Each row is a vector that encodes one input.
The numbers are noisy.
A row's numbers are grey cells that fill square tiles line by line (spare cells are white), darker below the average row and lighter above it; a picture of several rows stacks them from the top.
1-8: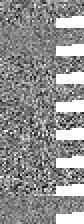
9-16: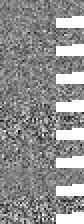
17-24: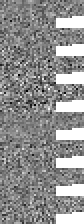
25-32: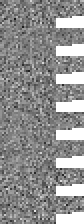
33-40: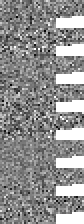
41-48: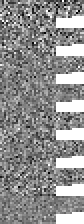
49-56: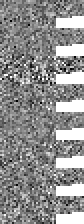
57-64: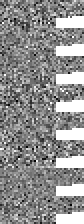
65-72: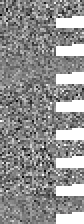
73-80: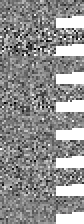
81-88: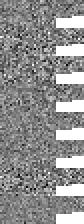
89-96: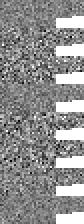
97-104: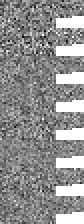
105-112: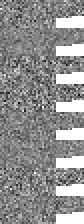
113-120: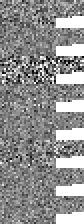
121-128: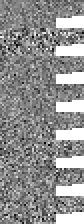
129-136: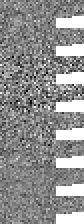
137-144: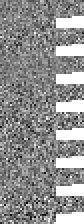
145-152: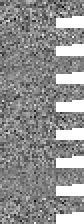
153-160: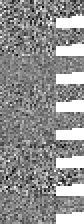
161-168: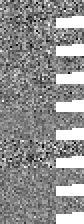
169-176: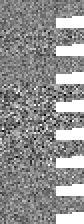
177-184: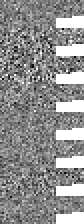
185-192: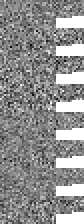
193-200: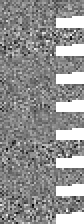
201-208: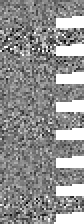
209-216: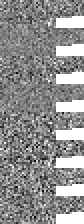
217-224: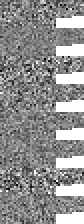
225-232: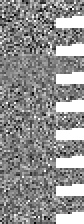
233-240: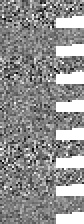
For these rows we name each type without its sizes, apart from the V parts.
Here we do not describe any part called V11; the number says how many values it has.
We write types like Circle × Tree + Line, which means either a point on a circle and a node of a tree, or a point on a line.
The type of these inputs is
Circle × List(V11) + List(Line × Line).
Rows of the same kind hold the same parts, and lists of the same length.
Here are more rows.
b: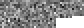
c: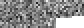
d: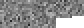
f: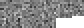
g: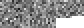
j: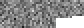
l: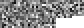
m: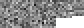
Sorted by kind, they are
b, d, j
c
f
g
l
m

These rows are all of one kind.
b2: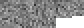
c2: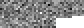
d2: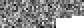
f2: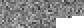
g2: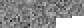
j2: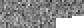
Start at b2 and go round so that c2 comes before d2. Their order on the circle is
b2, j2, c2, g2, d2, f2.
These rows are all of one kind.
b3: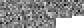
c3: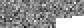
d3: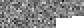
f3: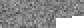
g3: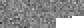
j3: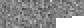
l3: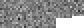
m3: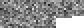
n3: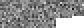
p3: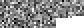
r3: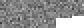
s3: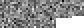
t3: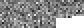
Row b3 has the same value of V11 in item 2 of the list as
j3, m3, p3 and t3.
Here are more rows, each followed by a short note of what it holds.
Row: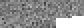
a point on a circle, together with a list of one item
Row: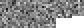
the empty list
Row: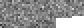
a point on a circle, together with the empty list
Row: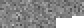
a point on a circle, together with a list of one item
